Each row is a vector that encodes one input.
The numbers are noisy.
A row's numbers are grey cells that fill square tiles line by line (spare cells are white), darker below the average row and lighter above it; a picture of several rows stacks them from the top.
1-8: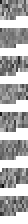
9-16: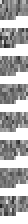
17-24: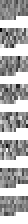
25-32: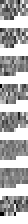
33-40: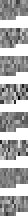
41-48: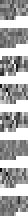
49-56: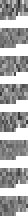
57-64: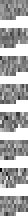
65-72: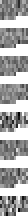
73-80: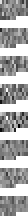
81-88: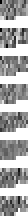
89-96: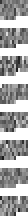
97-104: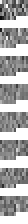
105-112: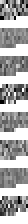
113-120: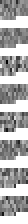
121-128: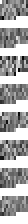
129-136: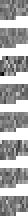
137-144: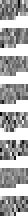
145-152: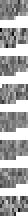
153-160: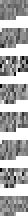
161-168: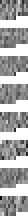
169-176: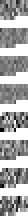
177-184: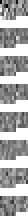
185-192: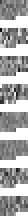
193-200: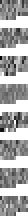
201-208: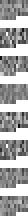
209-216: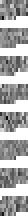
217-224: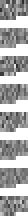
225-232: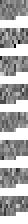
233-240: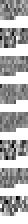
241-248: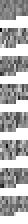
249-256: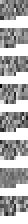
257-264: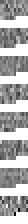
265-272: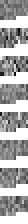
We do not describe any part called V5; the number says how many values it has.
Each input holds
either a point on a 6-point line and a value of V5, or a point on a 7-point line.
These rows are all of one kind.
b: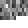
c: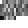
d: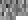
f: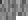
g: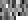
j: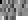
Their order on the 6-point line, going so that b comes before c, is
d, b, f, g, c, j.
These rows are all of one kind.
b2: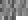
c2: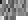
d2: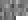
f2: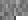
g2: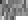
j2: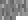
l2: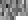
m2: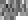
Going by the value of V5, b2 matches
g2 and l2.
